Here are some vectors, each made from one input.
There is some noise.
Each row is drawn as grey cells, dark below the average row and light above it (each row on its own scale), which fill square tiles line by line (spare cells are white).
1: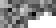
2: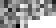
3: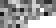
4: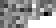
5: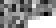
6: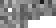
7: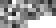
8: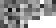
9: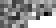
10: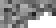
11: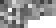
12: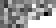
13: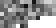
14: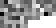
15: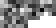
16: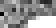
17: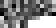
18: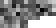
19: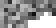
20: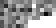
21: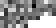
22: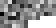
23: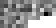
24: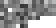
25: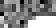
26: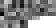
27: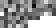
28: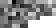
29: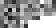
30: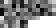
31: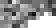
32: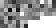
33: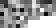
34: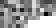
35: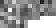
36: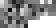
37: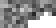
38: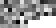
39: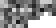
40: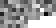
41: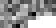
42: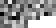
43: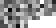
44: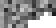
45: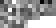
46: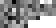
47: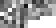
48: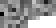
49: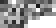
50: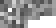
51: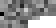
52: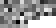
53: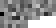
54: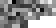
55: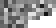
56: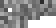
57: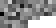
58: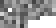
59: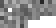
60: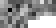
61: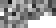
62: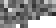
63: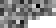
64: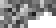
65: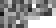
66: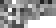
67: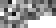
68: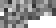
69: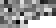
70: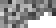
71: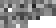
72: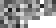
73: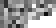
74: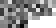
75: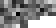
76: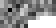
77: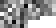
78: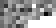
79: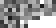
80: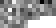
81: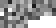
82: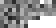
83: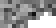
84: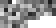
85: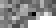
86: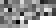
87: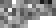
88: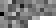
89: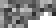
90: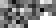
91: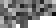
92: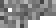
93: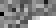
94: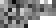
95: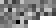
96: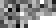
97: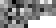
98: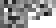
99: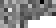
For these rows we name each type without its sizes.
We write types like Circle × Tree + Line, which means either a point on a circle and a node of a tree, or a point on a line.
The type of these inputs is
List(Line).
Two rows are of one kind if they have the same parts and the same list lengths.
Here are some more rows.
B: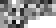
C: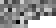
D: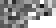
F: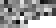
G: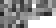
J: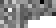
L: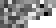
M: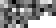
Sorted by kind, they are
B, D, G, J, L
C, F
M

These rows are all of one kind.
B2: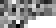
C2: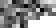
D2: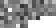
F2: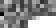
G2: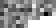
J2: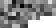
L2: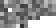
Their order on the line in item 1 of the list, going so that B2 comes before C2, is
G2, J2, F2, B2, C2, L2, D2.
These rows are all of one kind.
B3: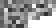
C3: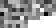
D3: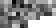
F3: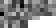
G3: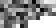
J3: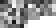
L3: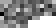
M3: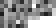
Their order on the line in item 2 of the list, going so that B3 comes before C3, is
J3, B3, G3, M3, D3, F3, L3, C3.
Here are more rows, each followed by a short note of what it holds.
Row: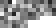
a list of one item
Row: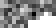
a list of one item
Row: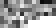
the empty list
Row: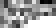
the empty list
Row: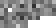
a list of two items
